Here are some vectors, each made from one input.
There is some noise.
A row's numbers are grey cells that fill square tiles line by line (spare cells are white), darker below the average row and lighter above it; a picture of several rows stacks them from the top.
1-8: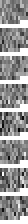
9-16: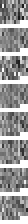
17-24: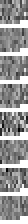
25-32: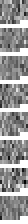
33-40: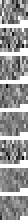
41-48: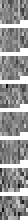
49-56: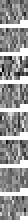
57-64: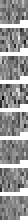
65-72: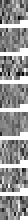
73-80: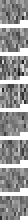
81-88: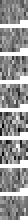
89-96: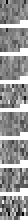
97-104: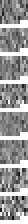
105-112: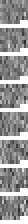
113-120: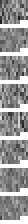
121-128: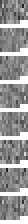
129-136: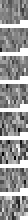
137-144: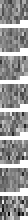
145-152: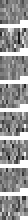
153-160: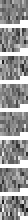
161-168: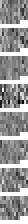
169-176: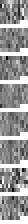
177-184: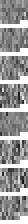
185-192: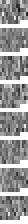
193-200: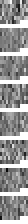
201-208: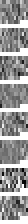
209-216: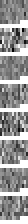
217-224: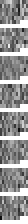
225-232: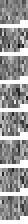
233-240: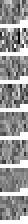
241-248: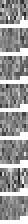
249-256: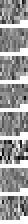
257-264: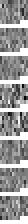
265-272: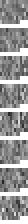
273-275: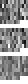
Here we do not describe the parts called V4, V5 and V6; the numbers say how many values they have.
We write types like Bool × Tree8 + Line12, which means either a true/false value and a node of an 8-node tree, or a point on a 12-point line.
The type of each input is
Bool × Line7 × V4 × V5 × V6 + Line11 × Line11.
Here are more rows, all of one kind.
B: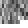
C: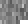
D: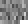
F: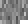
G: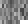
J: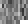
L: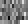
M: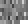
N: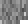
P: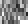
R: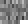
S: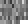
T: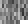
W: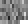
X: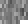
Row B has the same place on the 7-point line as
D, F, L and W.
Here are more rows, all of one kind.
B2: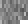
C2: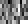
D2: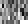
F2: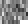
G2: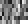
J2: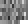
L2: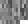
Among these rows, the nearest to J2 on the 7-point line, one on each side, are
B2 and F2.
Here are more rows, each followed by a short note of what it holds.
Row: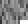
a point on each of two 11-point lines
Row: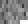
a point on each of two 11-point lines
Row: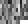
a point on a 7-point line, a true/false value, a value of V4, a value of V5 and a value of V6
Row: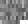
a point on a 7-point line, a true/false value, a value of V4, a value of V5 and a value of V6
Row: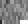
a point on each of two 11-point lines
